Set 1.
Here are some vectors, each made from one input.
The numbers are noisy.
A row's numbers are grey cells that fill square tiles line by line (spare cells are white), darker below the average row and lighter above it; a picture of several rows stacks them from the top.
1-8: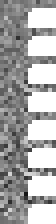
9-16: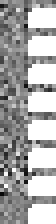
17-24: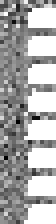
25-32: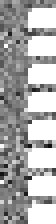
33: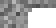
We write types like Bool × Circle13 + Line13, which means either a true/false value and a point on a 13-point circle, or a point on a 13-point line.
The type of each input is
Tree7 + Unit.
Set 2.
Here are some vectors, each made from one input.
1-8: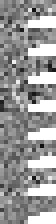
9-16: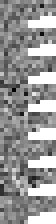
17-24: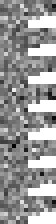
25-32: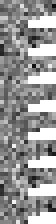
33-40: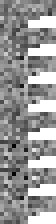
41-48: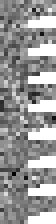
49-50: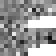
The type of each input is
Tree10.
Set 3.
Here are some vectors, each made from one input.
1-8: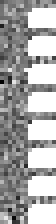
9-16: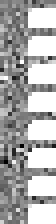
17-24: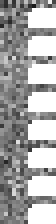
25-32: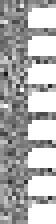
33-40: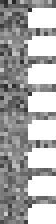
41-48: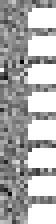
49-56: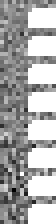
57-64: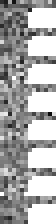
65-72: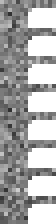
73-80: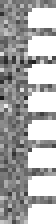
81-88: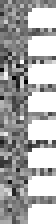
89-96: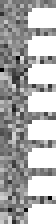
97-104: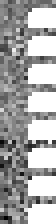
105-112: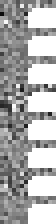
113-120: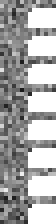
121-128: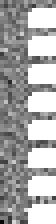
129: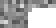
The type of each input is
Label8.
